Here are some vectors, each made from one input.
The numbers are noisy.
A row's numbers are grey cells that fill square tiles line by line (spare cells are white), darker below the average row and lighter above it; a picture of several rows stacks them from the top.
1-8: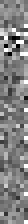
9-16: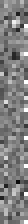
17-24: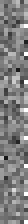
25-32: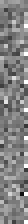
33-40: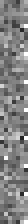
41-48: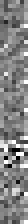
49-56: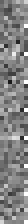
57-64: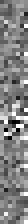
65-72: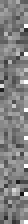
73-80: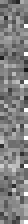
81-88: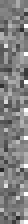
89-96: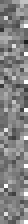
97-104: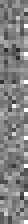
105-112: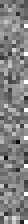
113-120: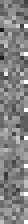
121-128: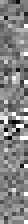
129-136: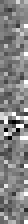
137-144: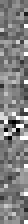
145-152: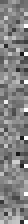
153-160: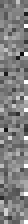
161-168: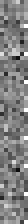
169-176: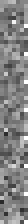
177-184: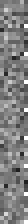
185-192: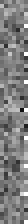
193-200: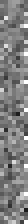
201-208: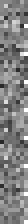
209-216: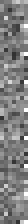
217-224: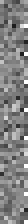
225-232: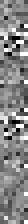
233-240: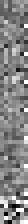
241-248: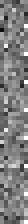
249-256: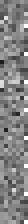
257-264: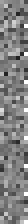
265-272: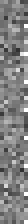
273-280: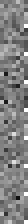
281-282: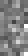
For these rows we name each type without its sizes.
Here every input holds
either a fixed value, or a label and a true/false value.
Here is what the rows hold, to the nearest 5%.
About 5% of them hold a fixed value. The rest hold a label and a true/false value.
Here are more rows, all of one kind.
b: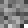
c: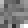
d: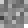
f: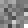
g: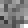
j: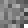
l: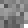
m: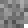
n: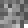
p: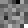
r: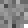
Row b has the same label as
l, m and r.
